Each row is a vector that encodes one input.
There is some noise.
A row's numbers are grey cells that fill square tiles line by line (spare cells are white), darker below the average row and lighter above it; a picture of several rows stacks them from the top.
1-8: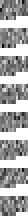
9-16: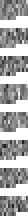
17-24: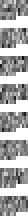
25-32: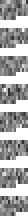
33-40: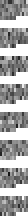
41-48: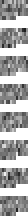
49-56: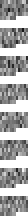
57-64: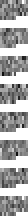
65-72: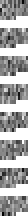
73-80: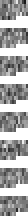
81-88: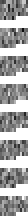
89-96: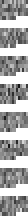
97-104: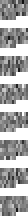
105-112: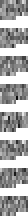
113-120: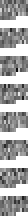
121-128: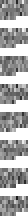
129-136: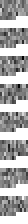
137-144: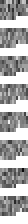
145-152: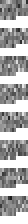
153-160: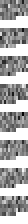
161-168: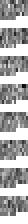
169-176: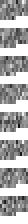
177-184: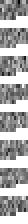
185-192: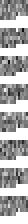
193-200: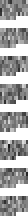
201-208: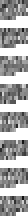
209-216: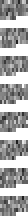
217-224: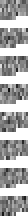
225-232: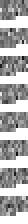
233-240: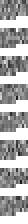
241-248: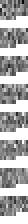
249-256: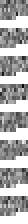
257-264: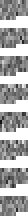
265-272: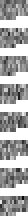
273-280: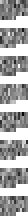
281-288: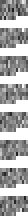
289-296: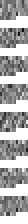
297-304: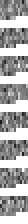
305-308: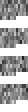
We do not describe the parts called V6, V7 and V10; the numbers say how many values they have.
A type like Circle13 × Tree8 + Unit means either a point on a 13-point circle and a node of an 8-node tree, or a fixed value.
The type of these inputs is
(Bool × Circle8 + Label8) × (V6 × V10 + V7).
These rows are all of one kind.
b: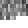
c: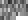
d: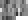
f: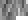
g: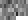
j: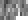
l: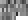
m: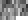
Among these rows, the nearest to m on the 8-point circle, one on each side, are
c and g.
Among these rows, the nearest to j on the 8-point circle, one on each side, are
b and c.
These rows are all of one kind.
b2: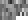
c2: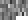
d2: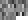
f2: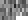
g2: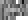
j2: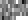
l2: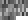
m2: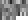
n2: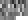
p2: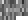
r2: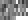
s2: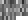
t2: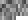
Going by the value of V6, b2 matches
g2, j2, m2 and r2.
